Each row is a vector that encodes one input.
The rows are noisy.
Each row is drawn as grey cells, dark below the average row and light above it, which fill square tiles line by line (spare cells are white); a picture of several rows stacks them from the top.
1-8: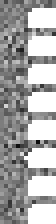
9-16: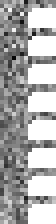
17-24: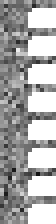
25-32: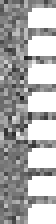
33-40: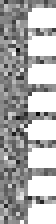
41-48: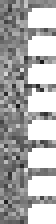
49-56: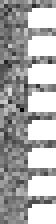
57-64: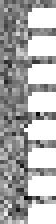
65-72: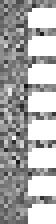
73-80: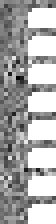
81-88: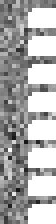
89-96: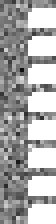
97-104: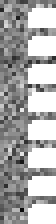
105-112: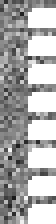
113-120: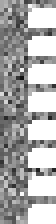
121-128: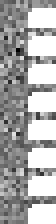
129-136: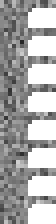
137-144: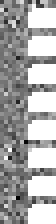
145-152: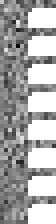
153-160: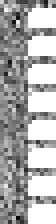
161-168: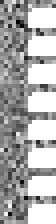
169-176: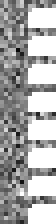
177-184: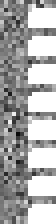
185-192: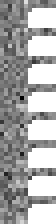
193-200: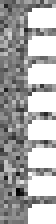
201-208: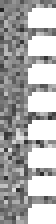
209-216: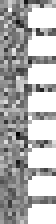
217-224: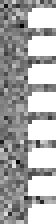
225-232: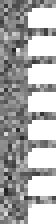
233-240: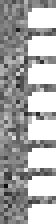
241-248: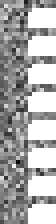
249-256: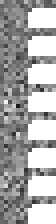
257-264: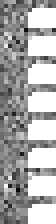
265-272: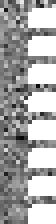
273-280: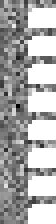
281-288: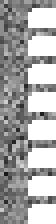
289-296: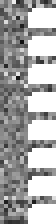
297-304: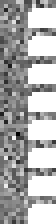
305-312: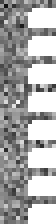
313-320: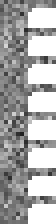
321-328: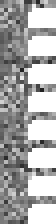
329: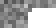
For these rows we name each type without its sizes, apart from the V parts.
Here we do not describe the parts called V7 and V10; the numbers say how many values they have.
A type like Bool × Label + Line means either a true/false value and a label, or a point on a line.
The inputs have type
(Bool × Bool × Bool + V10) × V7 + Circle × Circle + Unit.
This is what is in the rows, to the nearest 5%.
About 30% of them hold a point on each of two circles. A few of them hold a fixed value. The rest hold a value of V7, together with either three true/false values, or a value of V10.
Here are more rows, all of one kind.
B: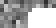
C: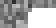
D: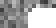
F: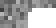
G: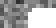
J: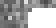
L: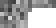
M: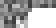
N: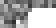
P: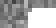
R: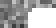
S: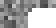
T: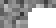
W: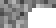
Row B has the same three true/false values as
D, F, L and S.
